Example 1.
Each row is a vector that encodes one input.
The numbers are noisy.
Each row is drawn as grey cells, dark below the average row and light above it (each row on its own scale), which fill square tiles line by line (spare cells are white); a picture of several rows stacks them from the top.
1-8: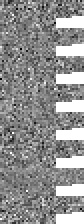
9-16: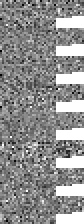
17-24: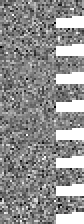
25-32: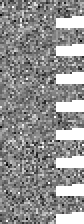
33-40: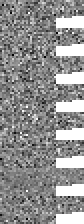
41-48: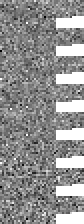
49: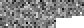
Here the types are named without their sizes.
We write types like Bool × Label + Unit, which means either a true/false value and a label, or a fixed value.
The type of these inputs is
Tree + Unit.
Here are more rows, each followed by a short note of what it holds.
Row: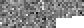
a node of a tree
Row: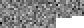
a node of a tree
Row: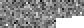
a fixed value
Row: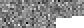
a node of a tree
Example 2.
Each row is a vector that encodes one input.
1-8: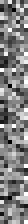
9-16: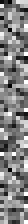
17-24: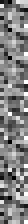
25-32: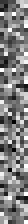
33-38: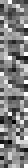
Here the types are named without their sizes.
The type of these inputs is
Line.
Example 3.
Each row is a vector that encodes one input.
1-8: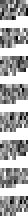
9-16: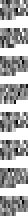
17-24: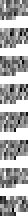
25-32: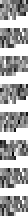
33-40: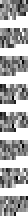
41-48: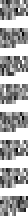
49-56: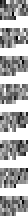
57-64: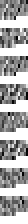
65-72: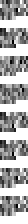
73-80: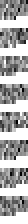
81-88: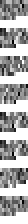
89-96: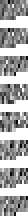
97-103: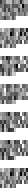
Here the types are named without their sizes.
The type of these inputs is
Line.
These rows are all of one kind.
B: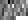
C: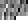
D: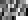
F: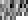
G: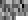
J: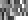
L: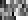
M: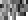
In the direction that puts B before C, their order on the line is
J, B, D, L, G, M, C, F.
